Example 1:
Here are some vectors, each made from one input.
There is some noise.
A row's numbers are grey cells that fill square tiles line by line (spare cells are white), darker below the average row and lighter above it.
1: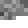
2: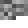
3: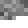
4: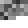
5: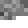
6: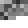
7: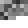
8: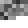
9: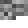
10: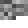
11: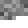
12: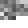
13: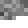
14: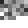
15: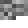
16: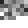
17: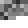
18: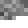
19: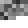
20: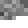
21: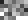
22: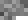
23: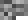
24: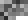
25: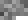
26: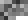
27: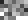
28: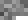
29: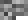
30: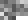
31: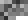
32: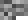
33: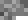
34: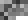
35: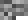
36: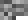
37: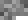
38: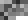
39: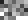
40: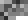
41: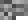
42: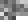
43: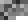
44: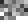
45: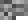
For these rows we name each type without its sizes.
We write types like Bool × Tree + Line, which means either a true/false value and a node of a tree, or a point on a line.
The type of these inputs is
Line.
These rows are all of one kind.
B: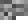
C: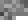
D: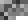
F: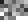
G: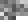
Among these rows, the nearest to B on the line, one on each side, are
C and G.
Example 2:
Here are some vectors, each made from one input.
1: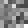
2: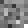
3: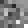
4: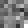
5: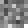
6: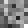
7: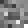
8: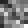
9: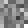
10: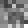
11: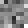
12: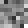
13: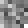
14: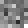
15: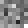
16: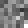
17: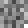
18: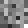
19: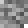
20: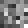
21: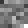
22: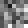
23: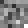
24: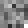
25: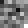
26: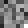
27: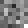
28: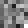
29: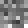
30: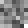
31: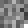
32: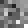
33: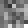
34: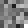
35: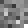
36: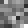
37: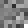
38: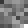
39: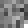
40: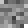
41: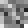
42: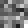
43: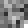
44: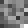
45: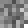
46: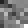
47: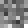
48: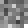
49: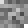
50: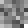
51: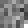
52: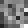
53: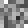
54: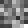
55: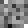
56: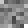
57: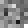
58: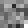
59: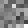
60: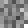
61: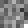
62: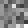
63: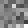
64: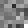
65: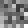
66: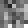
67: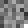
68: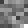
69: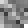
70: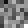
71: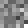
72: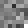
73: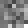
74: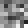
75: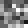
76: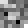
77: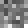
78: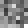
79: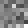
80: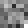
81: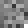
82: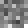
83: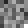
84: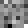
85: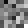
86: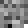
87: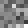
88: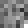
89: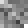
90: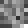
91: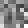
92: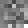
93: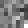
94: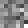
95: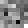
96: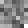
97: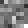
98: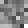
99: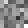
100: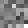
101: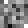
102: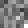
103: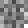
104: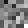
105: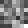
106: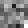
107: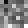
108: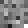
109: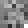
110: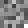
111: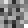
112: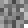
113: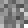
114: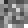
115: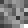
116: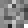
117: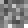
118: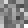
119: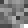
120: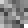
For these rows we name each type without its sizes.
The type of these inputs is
Bool × Bool × Bool.
